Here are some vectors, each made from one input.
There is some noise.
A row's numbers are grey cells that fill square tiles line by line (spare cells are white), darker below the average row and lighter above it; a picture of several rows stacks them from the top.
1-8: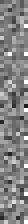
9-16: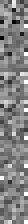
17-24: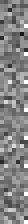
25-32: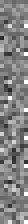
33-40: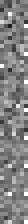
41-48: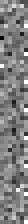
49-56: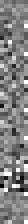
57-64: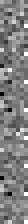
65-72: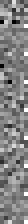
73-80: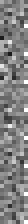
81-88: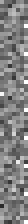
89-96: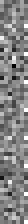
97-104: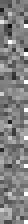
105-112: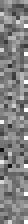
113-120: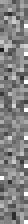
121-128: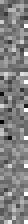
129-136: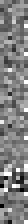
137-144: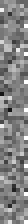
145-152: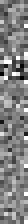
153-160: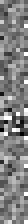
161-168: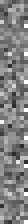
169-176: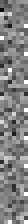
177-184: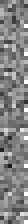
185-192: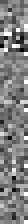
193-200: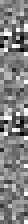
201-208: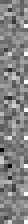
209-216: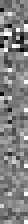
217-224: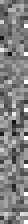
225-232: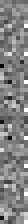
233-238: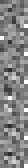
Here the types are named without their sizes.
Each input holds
a list of points on a line.
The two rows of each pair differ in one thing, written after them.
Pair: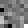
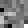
the place on the line in item 2 of the list
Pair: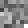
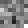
the place on the line in item 1 of the list
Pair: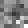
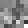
the place on the line in item 2 of the list
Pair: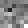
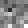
the place on the line in item 2 of the list
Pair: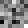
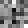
the place on the line in item 2 of the list
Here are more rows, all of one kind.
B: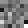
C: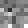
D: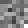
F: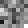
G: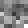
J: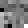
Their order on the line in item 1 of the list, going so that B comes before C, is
G, J, B, C, D, F.
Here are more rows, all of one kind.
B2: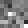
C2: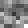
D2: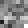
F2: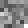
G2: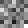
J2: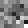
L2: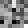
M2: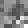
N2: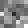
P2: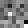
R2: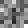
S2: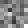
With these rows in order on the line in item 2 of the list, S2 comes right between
F2 and L2.
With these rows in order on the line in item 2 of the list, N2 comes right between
D2 and F2.
